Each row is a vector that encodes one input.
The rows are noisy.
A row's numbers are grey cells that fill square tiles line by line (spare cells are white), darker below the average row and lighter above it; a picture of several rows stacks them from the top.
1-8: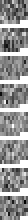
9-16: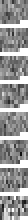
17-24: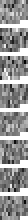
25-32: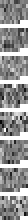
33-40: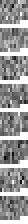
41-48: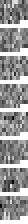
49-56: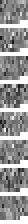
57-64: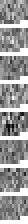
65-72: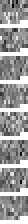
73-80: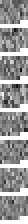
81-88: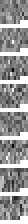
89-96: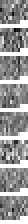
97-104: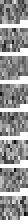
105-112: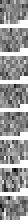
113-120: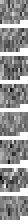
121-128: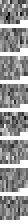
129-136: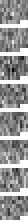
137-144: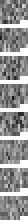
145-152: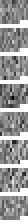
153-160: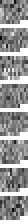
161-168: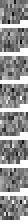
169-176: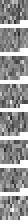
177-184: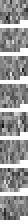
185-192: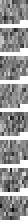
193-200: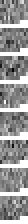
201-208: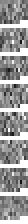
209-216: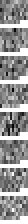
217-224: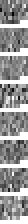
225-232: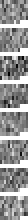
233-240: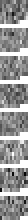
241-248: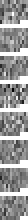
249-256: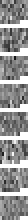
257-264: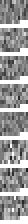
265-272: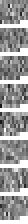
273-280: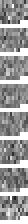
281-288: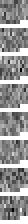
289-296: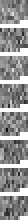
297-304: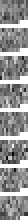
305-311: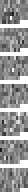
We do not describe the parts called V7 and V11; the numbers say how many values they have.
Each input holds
a value of V7, together with either a node of a 10-node tree, or a true/false value and a value of V11.
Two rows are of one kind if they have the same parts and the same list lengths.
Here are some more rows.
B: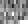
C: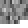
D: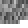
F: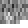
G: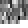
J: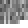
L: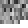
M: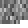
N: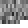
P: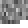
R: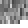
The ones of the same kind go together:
B, D, G, J, L, R
C, F, M, N, P

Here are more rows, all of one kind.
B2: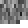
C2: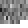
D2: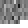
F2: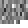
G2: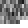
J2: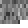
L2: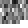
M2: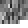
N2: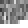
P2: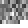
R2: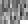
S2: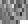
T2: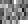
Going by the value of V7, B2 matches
D2, P2 and S2.
